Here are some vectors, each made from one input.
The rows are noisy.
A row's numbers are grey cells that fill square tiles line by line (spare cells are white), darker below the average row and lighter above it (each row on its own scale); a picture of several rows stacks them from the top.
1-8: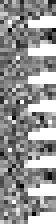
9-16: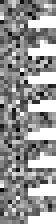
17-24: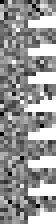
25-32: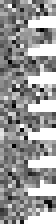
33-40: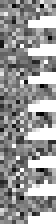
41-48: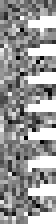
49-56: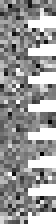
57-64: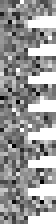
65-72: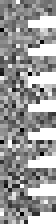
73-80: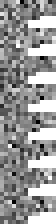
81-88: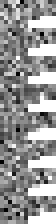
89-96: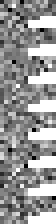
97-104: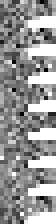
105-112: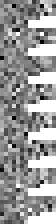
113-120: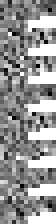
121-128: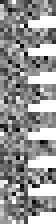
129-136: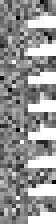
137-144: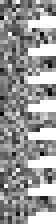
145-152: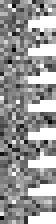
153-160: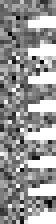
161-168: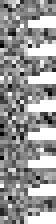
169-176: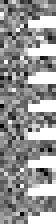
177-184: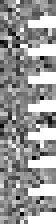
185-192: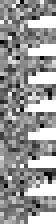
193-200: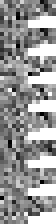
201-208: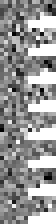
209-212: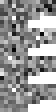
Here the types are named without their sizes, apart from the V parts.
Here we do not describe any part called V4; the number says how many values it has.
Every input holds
a value of V4, together with a list of points on a line.
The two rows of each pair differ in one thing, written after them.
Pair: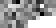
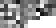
the value of V4
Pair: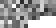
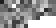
the place on the line in item 2 of the list
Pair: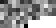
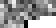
the place on the line in item 2 of the list
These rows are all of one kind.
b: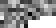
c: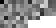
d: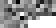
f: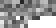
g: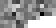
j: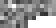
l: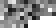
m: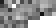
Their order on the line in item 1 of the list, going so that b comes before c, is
d, f, l, b, j, m, g, c.
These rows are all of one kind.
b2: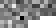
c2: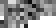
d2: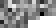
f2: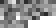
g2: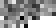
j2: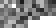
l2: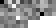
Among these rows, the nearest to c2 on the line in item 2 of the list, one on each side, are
f2 and l2.
